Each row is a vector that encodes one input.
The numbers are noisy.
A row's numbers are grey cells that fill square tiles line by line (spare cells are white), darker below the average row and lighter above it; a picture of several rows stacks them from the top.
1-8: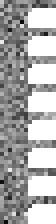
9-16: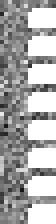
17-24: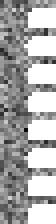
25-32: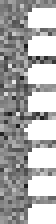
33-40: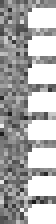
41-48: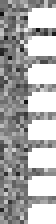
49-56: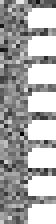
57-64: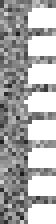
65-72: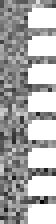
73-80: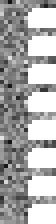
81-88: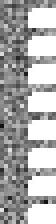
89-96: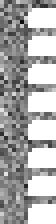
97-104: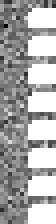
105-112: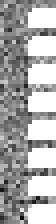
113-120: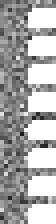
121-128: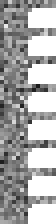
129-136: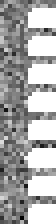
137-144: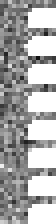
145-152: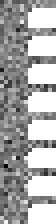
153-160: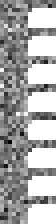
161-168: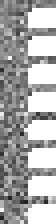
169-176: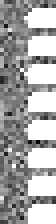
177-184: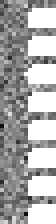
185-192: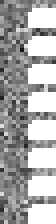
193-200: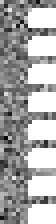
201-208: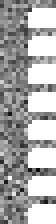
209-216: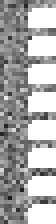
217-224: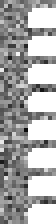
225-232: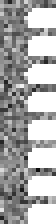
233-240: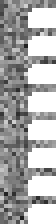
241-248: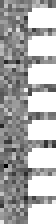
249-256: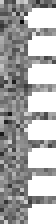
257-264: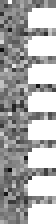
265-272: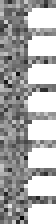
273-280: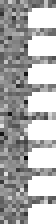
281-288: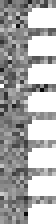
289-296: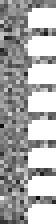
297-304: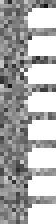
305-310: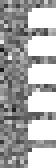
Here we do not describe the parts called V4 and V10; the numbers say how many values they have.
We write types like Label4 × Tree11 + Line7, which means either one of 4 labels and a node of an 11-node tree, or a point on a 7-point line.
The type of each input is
(Bool × V10 + Label6) × (Circle11 + Unit) × V4.
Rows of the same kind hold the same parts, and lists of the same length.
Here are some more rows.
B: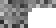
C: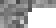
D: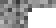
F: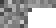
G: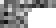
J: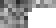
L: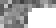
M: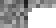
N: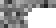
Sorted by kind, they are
B, G
C, D, F, L
J, M
N

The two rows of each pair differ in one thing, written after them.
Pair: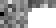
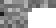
the true/false value
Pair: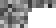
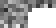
the value of V10
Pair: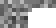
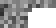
the true/false value
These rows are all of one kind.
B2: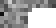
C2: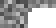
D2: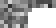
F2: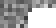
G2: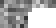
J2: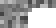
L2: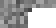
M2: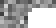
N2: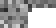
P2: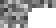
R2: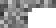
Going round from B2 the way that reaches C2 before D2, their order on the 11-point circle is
B2, C2, M2, L2, J2, R2, N2, F2, P2, G2, D2.
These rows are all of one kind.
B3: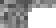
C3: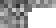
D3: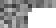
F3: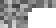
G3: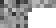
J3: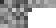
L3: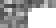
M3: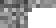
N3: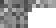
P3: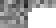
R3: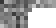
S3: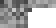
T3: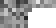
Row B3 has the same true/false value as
L3 and P3.
